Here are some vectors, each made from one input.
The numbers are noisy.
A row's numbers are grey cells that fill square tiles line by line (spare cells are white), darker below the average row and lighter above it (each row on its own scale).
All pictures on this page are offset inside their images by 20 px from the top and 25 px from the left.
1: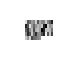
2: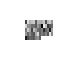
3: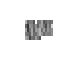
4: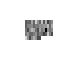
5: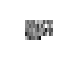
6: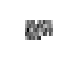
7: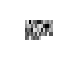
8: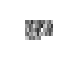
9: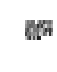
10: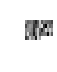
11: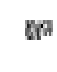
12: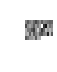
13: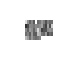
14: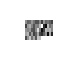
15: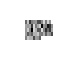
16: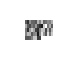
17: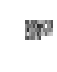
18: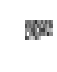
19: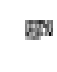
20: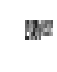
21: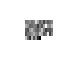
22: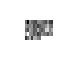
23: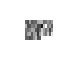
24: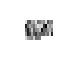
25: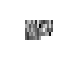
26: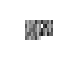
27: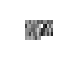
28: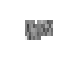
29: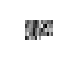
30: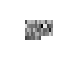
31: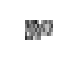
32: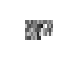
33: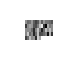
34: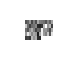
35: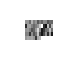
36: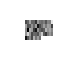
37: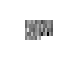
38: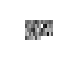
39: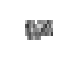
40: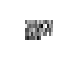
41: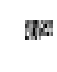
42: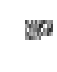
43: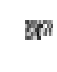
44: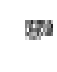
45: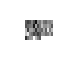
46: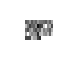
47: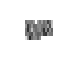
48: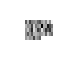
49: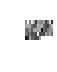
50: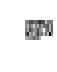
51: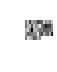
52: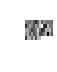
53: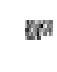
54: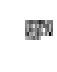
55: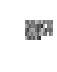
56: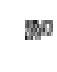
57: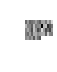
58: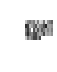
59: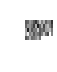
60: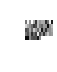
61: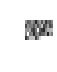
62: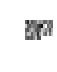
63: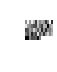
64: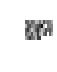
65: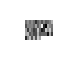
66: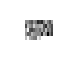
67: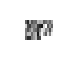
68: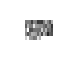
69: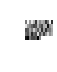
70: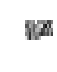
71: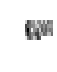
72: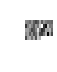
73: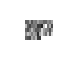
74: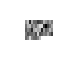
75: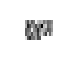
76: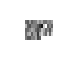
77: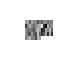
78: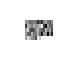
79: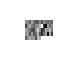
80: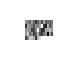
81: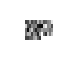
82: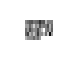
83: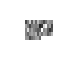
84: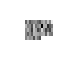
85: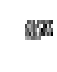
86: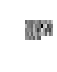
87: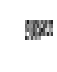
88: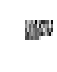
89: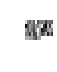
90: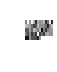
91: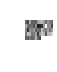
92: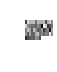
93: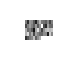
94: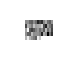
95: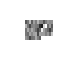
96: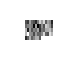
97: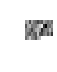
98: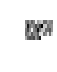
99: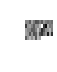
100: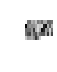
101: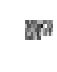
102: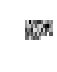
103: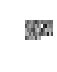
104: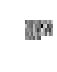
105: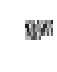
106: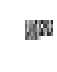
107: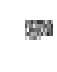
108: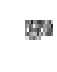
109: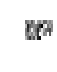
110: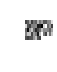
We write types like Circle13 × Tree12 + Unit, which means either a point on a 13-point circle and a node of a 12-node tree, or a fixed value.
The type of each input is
Bool × Bool × Bool + (Circle9 + Unit) × Label9.
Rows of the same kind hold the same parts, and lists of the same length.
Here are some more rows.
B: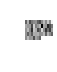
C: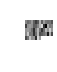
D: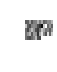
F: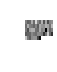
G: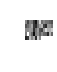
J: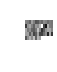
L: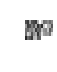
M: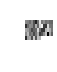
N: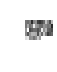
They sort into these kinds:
B, N
C, D, G, J, L, M
F

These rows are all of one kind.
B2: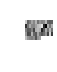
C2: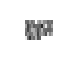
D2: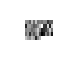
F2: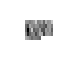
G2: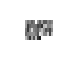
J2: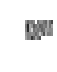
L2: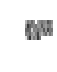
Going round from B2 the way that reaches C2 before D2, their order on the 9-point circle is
B2, L2, C2, D2, G2, J2, F2.
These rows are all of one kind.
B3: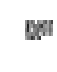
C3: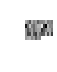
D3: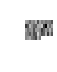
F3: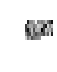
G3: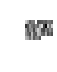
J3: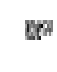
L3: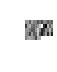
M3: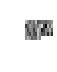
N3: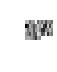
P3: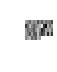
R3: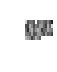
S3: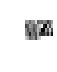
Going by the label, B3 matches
F3, P3 and R3.
